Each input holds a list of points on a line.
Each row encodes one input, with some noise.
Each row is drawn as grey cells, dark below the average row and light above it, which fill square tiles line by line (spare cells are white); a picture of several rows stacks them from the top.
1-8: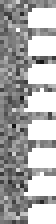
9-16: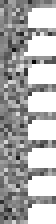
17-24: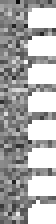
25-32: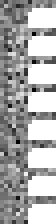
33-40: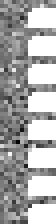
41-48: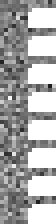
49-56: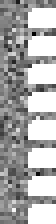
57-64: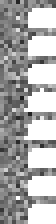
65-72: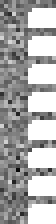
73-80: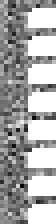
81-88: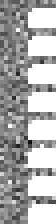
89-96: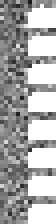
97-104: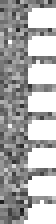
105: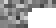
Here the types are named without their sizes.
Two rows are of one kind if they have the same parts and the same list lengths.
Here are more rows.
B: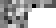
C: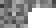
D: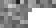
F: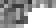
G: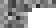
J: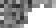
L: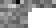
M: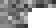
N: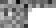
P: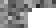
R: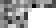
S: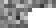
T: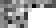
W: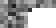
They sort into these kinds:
B, R, T
C, F, J
D, L, N
G, M, P, S, W

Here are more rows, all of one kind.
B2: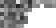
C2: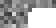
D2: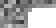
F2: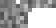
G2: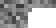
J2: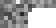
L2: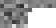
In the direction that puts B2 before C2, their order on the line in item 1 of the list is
B2, L2, G2, D2, C2, F2, J2.
